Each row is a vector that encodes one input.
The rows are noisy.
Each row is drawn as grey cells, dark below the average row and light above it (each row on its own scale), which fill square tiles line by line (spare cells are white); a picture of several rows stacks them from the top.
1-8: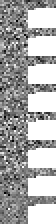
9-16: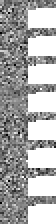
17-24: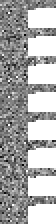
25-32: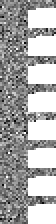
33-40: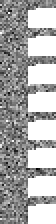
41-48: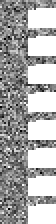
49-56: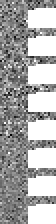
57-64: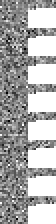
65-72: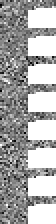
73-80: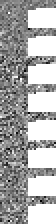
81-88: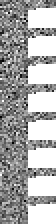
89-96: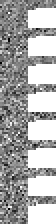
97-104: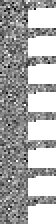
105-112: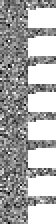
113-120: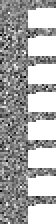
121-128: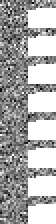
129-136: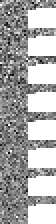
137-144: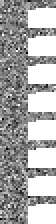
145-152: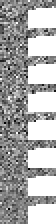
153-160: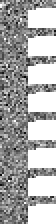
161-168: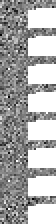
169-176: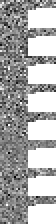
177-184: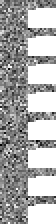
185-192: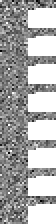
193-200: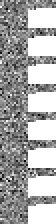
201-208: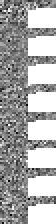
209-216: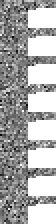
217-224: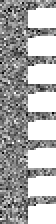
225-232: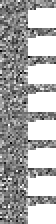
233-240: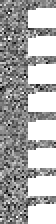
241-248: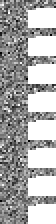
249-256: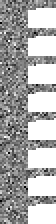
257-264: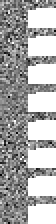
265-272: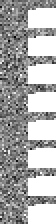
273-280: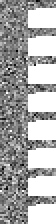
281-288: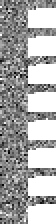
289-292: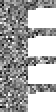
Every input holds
a list of up to two points on a 5-point line.
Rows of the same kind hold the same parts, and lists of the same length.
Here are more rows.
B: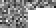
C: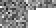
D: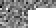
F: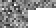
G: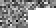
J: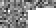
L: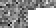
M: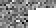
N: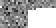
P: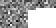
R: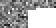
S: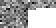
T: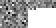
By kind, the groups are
B, C, G, J, M, P, R, S, T
D, F, N
L

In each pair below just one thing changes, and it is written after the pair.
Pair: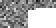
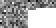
the place on the 5-point line in item 2 of the list
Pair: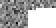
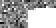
the place on the 5-point line in item 1 of the list
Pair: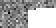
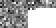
the place on the 5-point line in item 2 of the list
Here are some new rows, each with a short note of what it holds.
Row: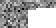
a list of two items
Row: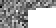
the empty list
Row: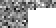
a list of one item
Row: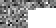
a list of one item
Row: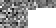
a list of two items
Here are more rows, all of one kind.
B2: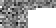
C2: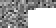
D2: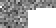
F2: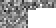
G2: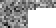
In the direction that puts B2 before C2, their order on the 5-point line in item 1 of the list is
D2, B2, C2, F2, G2.
